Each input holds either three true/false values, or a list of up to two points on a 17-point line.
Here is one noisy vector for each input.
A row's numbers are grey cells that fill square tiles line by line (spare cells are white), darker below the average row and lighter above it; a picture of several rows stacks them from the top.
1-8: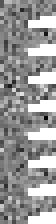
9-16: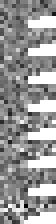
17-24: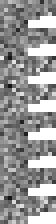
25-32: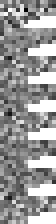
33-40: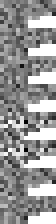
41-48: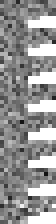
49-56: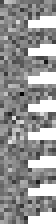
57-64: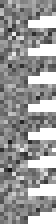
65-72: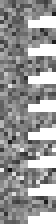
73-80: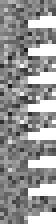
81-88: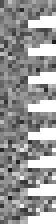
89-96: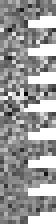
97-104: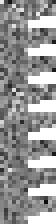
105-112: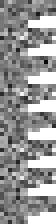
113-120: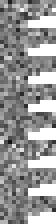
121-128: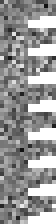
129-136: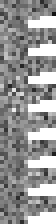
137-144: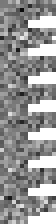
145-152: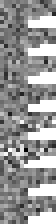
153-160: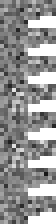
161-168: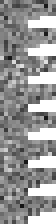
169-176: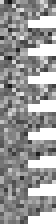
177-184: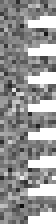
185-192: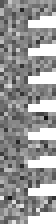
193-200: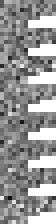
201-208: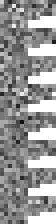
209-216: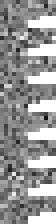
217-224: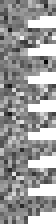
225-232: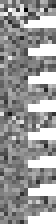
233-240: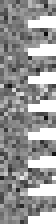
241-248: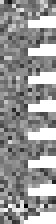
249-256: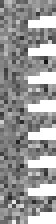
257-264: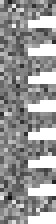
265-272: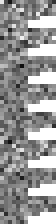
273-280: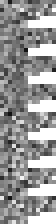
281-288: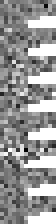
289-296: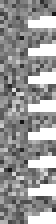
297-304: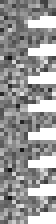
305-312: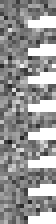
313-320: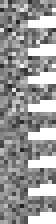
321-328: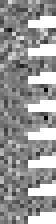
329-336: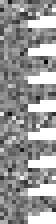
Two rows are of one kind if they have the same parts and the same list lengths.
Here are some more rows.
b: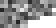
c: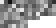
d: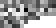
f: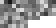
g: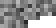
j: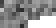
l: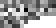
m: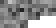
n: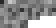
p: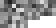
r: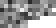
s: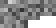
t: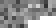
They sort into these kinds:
b, c, f, p, r
d, l
g, j, m, n, s
t

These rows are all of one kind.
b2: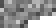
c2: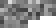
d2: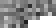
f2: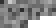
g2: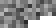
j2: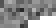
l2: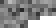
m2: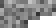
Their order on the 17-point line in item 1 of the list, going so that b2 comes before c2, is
m2, b2, j2, l2, f2, c2, d2, g2.
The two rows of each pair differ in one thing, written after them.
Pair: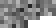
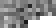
the place on the 17-point line in item 2 of the list
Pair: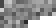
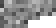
the place on the 17-point line in item 2 of the list
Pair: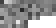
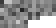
the place on the 17-point line in item 2 of the list
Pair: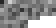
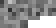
the place on the 17-point line in item 2 of the list
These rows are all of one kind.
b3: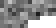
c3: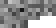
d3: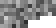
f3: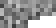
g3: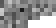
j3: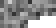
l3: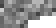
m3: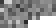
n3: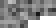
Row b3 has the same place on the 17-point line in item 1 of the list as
j3 and n3.
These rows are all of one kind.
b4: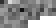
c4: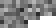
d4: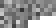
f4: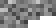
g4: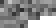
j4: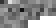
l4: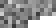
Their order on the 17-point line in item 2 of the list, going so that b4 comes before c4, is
g4, b4, j4, l4, d4, c4, f4.
